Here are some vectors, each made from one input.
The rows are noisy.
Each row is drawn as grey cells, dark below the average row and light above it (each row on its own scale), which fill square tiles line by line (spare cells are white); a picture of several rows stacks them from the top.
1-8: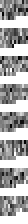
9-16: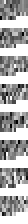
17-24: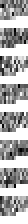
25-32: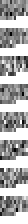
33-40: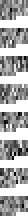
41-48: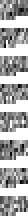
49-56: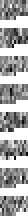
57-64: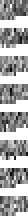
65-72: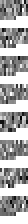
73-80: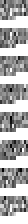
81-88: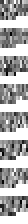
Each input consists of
one of 7 labels and one of 12 labels.
